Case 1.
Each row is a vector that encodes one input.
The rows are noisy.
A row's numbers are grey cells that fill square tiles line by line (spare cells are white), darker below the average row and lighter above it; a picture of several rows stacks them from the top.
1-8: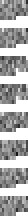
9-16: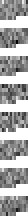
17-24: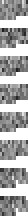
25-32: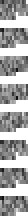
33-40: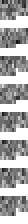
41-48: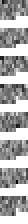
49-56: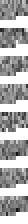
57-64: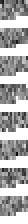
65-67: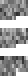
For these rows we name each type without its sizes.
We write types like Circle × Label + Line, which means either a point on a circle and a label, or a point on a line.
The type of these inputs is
Line + Tree.
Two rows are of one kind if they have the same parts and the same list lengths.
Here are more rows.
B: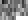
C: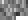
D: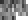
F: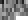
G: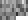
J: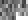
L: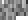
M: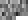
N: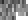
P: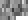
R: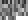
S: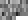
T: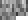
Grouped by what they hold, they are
B, D, F, J, N, R
C, G, L, M, P, S, T

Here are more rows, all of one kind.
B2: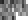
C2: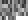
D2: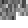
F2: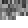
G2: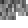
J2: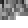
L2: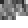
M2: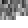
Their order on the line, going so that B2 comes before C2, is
J2, L2, B2, G2, D2, M2, F2, C2.
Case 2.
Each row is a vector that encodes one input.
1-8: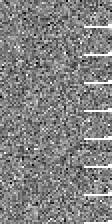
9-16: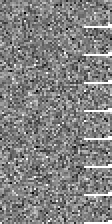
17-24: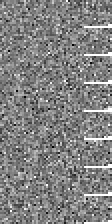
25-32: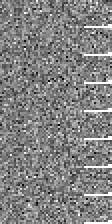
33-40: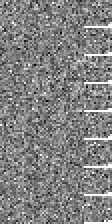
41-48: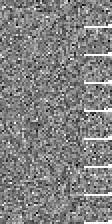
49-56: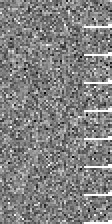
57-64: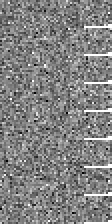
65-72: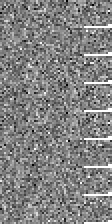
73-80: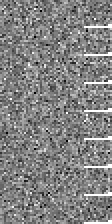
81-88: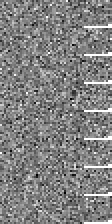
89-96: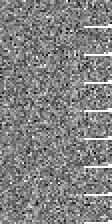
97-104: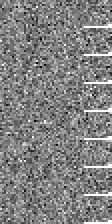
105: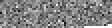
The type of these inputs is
Line10 × (Tree9 + Unit).
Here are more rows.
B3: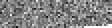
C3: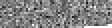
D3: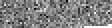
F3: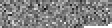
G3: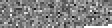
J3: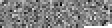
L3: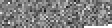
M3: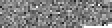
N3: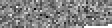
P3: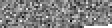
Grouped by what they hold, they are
B3, C3, D3, G3, N3
F3, J3, L3, M3, P3

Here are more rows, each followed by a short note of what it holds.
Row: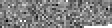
a point on a 10-point line and a node of a 9-node tree
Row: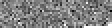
a point on a 10-point line and a node of a 9-node tree
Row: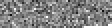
a point on a 10-point line and a node of a 9-node tree
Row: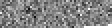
a point on a 10-point line and a node of a 9-node tree
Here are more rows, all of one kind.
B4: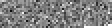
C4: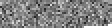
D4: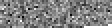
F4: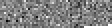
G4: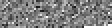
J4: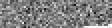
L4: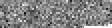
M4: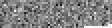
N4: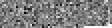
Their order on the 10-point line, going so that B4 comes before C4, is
N4, M4, B4, L4, C4, J4, F4, D4, G4.
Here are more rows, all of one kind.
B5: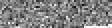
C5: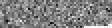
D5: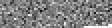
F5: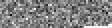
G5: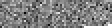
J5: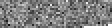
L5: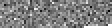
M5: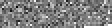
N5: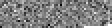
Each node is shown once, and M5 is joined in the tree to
B5 and N5.
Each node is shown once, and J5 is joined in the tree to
F5 and G5.
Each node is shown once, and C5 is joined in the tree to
G5 and L5.
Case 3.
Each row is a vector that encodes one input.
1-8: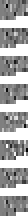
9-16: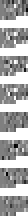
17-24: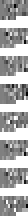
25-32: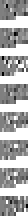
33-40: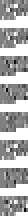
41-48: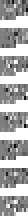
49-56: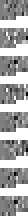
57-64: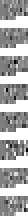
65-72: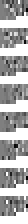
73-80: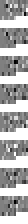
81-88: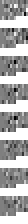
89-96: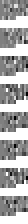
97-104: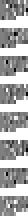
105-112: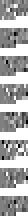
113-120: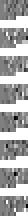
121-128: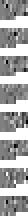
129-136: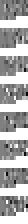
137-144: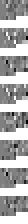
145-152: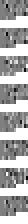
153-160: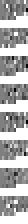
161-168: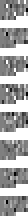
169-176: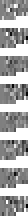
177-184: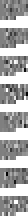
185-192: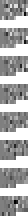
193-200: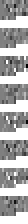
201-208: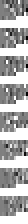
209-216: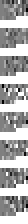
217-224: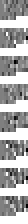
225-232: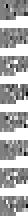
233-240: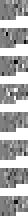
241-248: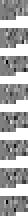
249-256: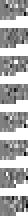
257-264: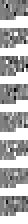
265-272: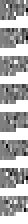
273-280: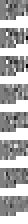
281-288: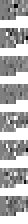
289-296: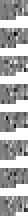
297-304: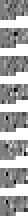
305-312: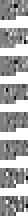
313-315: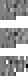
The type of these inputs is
List2(Line10).
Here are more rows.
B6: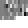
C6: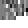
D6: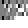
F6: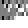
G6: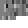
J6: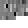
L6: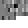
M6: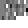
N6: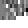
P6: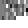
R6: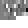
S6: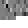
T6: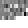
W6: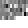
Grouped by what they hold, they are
B6, G6, J6, L6, S6, T6, W6
C6, M6, N6, P6, R6
D6, F6

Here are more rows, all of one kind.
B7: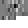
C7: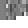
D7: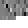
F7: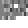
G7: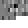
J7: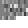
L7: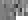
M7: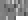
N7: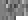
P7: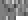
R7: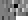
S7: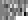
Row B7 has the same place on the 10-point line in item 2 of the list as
D7, M7 and P7.
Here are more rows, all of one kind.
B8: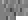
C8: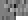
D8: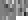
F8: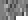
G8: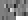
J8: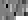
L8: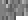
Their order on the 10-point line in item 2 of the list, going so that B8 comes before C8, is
F8, L8, B8, C8, G8, J8, D8.
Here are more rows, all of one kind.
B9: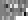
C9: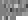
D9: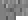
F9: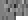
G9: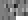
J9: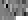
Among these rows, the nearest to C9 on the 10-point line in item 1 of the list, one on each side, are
B9 and D9.
